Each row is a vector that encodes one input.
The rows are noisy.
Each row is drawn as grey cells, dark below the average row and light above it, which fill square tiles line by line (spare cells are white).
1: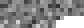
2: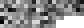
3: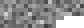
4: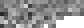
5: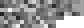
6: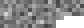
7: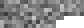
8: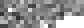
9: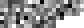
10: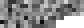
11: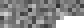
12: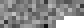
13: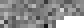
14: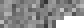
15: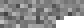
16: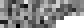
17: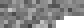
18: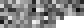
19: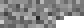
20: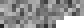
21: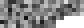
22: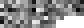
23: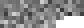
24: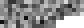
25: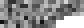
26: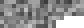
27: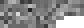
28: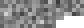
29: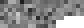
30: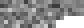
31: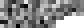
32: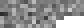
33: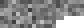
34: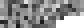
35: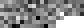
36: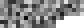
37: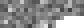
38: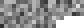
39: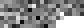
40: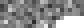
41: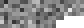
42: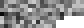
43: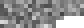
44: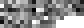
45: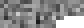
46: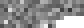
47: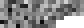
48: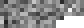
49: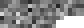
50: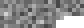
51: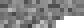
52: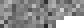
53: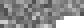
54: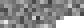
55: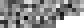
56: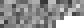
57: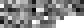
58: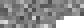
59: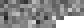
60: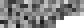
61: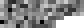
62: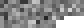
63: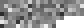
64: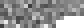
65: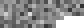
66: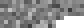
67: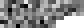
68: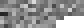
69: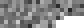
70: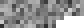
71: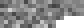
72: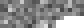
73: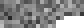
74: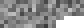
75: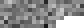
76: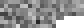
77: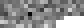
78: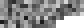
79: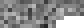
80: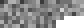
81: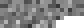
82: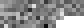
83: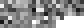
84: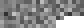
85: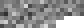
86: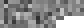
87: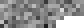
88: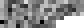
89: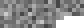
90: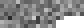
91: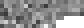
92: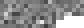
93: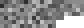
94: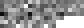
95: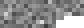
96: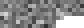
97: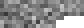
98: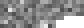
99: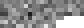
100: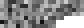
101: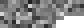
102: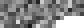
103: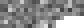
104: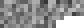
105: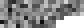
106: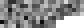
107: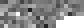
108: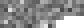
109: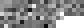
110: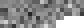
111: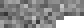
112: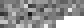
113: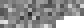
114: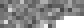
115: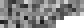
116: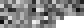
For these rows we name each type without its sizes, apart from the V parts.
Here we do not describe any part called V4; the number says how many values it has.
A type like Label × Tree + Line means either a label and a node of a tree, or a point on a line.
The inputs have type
Bool × V4 + List(Line).
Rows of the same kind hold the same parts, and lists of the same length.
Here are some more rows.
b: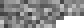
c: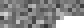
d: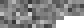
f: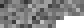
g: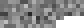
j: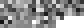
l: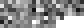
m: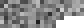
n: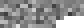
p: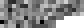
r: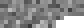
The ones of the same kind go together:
b, g
c, d, f, r
j, l
m, n
p

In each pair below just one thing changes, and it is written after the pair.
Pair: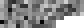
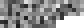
the value of V4
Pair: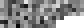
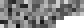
the value of V4
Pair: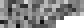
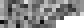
the value of V4
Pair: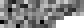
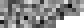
the true/false value
